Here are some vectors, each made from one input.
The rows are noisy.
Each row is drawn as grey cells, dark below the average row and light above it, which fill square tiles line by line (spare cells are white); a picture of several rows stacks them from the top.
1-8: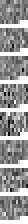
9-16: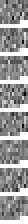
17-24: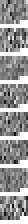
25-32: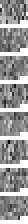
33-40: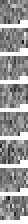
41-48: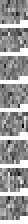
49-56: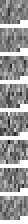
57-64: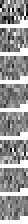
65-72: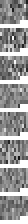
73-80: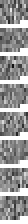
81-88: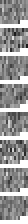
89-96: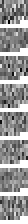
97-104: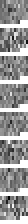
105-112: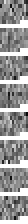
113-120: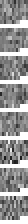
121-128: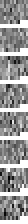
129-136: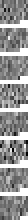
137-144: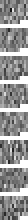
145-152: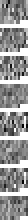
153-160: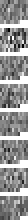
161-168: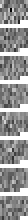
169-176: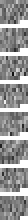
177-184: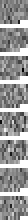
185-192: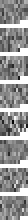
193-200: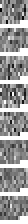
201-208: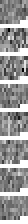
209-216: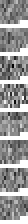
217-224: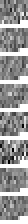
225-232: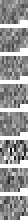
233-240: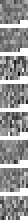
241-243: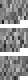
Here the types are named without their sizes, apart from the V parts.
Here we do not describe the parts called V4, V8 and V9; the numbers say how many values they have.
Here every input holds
either a point on a line and a value of V4, or a node of each of two trees, or a value of V8 and a value of V9.
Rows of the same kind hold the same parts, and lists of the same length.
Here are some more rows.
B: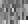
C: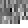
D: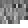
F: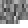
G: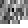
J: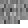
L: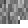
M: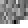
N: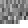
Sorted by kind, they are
B, D
C, G, J, L
F, M, N

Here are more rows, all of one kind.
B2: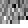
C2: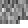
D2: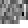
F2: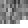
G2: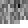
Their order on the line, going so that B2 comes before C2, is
F2, G2, B2, D2, C2.
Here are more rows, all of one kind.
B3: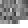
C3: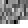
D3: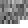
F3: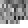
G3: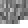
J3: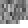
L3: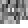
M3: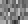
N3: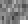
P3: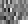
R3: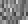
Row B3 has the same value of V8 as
F3, G3, M3 and R3.
